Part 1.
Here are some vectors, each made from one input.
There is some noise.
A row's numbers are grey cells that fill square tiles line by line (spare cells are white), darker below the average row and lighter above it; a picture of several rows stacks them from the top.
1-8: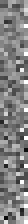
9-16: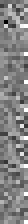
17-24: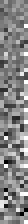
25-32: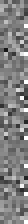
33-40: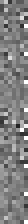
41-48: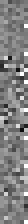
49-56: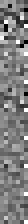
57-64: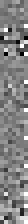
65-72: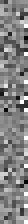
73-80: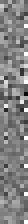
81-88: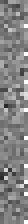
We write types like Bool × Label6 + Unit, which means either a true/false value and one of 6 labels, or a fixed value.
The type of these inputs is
List2(Line6).
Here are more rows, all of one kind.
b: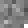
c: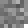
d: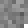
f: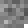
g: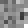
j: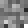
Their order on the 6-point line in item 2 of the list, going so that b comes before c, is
f, j, d, g, b, c.
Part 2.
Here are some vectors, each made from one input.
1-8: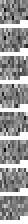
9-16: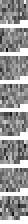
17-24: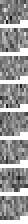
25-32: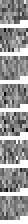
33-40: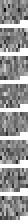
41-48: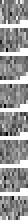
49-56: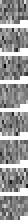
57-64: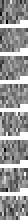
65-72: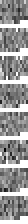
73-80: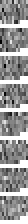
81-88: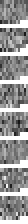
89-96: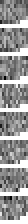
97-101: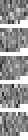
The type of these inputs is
Bool × Bool × Bool + Line12.
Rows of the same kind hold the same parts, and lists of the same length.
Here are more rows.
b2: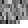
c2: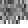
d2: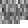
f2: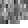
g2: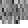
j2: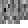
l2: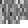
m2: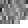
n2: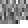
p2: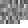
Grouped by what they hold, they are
b2, f2, m2, p2
c2, d2, g2, j2, l2, n2

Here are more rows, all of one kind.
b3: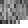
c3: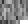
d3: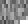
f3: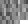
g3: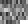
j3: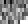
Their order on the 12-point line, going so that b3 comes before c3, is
b3, c3, d3, f3, j3, g3.
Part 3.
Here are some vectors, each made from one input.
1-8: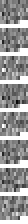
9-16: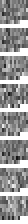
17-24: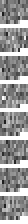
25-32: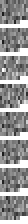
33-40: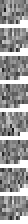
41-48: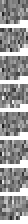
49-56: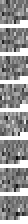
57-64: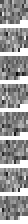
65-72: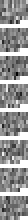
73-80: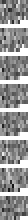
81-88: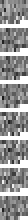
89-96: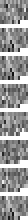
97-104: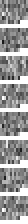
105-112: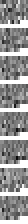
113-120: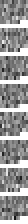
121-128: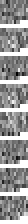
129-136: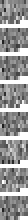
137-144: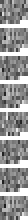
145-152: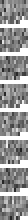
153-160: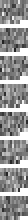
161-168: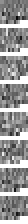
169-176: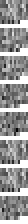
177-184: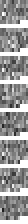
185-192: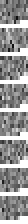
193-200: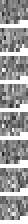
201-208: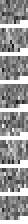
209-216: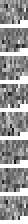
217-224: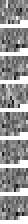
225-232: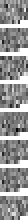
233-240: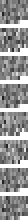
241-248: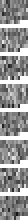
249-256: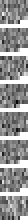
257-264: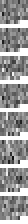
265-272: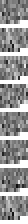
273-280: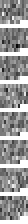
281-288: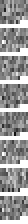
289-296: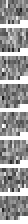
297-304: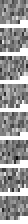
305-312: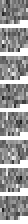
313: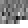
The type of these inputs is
Label8 + Tree15.
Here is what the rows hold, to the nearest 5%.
About 45% of them hold one of 8 labels. The rest hold a node of a 15-node tree.
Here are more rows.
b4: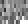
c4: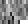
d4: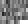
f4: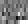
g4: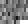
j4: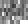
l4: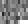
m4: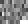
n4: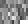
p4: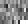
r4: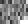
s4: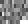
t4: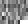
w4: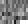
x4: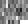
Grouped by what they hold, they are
b4, c4, j4, m4, n4, p4, r4, s4, t4, x4
d4, f4, g4, l4, w4

